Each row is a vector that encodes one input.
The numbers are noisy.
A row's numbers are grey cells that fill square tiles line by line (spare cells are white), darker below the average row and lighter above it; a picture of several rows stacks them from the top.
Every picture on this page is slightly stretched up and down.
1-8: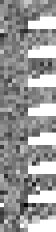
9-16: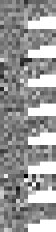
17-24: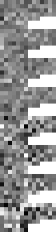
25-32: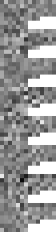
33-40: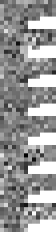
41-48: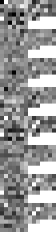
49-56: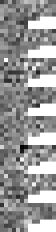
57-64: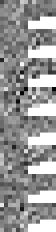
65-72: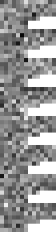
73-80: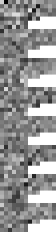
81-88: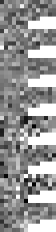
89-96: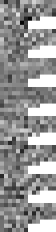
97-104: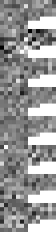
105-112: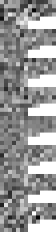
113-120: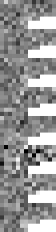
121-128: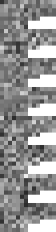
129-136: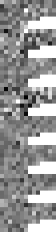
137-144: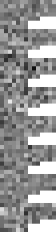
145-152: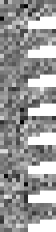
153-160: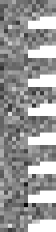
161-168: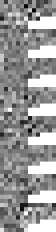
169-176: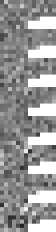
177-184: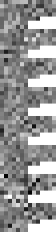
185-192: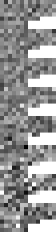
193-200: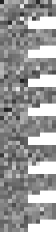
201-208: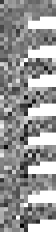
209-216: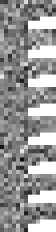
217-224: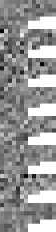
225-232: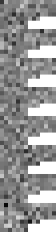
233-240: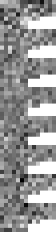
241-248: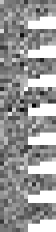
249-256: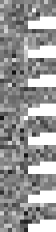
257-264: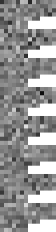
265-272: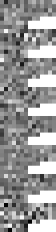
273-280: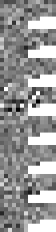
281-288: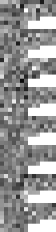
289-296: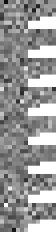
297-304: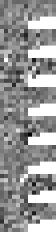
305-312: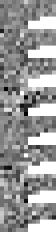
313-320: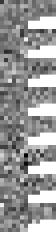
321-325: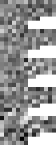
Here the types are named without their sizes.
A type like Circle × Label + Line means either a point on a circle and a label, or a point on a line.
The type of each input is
Bool × Bool × Bool × Label + Line × Line.
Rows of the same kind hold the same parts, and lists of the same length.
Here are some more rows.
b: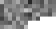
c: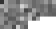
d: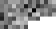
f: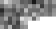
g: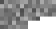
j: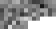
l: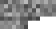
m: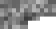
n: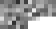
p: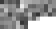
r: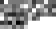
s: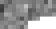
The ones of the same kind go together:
b, l, m, r
c, d, f, g, j, n, p, s

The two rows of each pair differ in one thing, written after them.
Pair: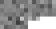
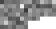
the label
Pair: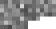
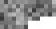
one of the three true/false values
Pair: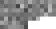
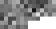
one of the three true/false values
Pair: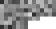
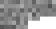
one of the three true/false values
